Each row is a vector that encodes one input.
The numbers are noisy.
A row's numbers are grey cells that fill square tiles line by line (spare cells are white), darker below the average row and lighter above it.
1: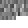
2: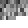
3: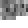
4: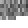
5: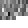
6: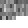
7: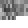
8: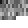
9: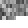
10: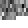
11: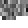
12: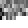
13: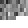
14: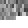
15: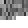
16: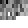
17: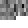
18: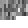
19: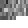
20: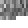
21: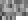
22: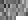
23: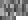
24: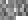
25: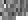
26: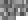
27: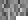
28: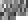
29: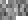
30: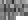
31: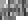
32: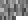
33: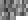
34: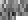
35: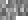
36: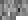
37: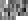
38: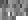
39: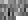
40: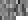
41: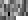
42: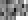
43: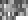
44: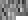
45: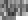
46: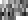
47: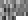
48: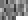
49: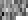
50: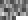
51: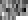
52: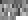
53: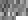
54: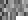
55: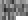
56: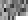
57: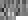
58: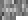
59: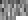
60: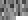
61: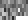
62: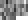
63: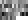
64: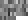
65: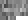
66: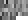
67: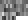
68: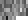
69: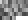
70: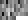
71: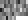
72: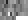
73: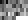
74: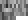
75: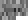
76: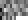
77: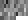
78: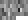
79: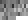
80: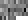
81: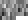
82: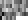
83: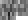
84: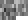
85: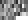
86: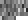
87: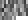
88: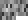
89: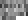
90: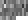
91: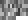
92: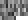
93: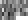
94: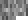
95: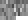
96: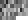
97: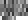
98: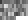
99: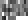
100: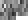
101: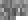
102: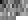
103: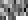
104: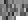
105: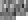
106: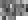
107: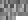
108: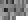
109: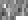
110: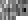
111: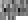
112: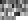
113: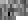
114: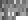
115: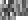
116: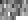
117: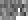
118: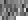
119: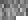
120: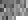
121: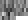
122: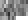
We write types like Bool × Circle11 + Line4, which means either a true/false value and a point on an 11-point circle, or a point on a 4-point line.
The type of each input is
(Line7 + Line9) × Line8 × Line8.
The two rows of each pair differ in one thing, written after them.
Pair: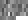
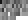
the place on the 7-point line
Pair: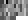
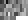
the place on one of the two 8-point lines
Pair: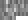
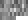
the place on one of the two 8-point lines
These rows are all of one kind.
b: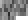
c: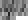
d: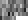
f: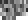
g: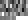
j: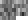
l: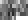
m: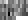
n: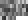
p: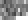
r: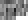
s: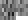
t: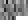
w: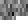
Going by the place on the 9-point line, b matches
c, s and t.
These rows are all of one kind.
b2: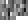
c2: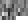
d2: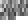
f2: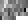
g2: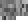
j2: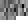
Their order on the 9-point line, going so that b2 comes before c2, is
f2, b2, c2, d2, g2, j2.
